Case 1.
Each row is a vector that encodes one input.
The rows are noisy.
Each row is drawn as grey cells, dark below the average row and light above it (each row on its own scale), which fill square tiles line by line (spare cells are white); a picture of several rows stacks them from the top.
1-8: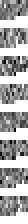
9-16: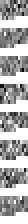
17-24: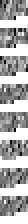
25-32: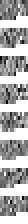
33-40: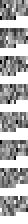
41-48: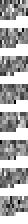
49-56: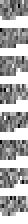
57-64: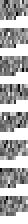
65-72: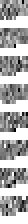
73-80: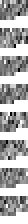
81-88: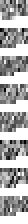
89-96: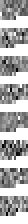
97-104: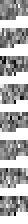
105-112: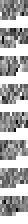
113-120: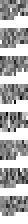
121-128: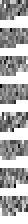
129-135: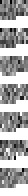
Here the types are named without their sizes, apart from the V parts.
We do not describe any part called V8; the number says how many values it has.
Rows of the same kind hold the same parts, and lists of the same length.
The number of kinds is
2.
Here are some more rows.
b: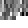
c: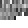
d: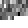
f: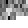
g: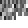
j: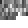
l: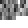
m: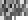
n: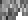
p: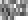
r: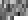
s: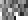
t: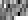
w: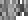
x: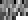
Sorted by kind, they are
b, c, f, g, j, l, m, n, p, s, w, x
d, r, t

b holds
a label, a true/false value and a value of V8.
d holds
a true/false value.
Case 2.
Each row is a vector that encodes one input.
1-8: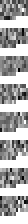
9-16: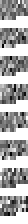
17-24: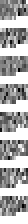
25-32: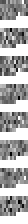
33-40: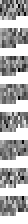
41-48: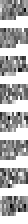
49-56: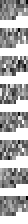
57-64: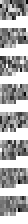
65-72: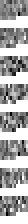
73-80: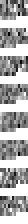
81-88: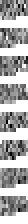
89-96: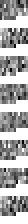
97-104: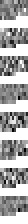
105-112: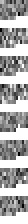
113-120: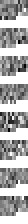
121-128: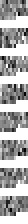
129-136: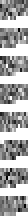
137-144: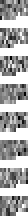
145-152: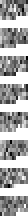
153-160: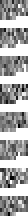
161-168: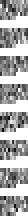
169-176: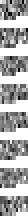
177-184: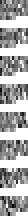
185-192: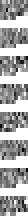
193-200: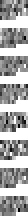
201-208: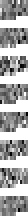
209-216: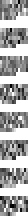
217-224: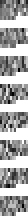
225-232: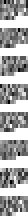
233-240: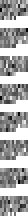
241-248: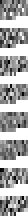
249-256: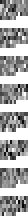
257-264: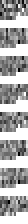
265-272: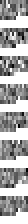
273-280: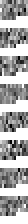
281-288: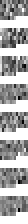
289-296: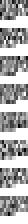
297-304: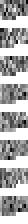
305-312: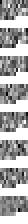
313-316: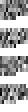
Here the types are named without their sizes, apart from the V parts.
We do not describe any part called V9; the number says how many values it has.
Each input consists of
a true/false value, together with either a point on a circle, or a value of V9.
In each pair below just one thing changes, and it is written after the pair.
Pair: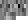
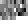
the place on the circle
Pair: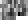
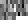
the place on the circle
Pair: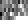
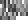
the place on the circle
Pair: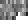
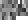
the true/false value
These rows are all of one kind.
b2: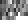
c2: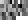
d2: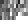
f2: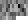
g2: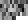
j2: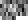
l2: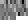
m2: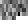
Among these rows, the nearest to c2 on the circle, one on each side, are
l2 and m2.
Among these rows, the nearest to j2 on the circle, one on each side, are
g2 and m2.
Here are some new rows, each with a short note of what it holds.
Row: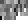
a true/false value and a value of V9
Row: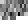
a true/false value and a value of V9
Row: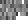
a point on a circle and a true/false value
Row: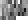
a point on a circle and a true/false value
